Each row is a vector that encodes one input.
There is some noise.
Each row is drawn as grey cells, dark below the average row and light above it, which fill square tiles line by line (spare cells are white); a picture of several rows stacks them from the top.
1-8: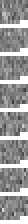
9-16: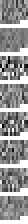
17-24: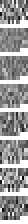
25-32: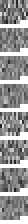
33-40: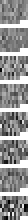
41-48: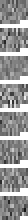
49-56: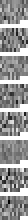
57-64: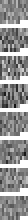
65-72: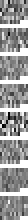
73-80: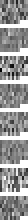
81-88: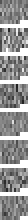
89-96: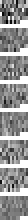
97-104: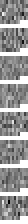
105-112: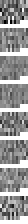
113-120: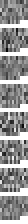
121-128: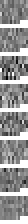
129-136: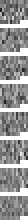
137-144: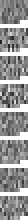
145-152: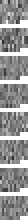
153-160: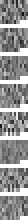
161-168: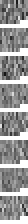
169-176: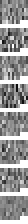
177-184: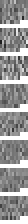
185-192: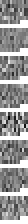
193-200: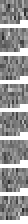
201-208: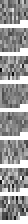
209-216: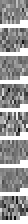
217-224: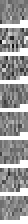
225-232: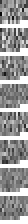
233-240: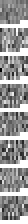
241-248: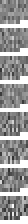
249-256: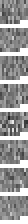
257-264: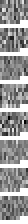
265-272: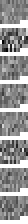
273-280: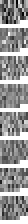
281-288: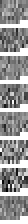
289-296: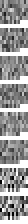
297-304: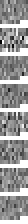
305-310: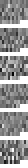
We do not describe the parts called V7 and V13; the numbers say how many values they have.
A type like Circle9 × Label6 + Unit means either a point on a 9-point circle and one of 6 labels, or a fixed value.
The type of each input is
(Bool × Bool × Bool + Unit) × Line9 + V7 × V13.
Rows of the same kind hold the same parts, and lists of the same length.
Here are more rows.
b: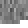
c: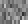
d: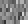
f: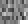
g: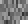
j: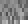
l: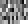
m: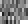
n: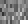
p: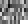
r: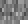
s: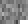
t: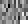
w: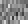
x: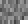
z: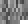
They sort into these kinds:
b, d, f, n, r, x
c, g, p, w
j, l, m, s, t, z

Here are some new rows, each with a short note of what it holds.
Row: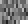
a point on a 9-point line
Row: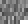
a value of V7 and a value of V13
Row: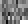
a point on a 9-point line and three true/false values
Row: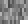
a point on a 9-point line
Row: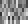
a point on a 9-point line
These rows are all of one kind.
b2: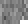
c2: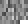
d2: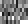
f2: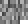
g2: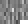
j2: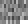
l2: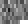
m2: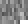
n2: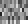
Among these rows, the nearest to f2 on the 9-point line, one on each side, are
b2 and c2.
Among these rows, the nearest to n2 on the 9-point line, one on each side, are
g2 and l2.
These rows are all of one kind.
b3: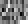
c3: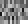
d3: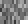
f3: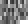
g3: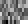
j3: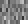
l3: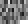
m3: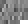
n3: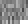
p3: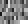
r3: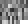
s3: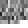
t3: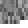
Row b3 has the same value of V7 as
c3, l3 and r3.
